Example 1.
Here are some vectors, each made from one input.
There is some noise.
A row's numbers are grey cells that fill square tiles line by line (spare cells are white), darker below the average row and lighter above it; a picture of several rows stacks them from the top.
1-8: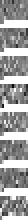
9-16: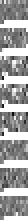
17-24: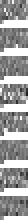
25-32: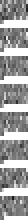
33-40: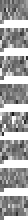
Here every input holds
a point on a 6-point line and a true/false value.
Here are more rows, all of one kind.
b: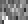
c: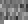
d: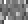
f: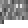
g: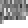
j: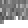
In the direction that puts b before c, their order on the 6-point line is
j, f, b, g, c, d.
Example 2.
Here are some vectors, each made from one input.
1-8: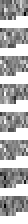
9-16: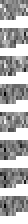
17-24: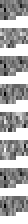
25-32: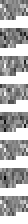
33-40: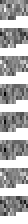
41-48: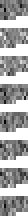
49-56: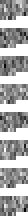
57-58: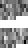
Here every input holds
a node of a 7-node tree and a true/false value.
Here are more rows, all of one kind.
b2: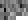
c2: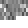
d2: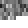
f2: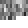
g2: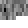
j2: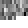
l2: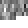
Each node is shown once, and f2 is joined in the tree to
b2 and j2.
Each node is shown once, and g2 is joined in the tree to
c2.
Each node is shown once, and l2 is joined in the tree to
b2 and d2.
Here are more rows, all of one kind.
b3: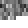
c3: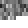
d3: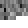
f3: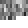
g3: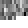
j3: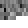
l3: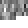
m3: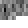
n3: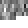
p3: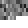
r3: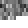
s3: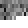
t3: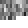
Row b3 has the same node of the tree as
c3 and r3.
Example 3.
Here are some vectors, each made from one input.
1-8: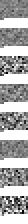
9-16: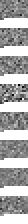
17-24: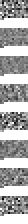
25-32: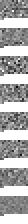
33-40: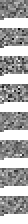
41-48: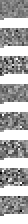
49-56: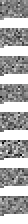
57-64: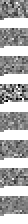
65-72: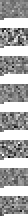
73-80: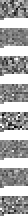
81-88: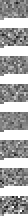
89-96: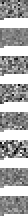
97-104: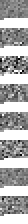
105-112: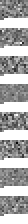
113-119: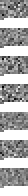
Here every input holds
either one of 11 labels, or a point on an 8-point line.
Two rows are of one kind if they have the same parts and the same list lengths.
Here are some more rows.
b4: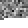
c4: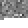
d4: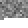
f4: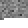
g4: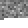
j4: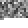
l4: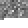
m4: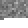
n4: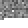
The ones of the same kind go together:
b4, c4, d4, f4, j4, m4
g4, l4, n4

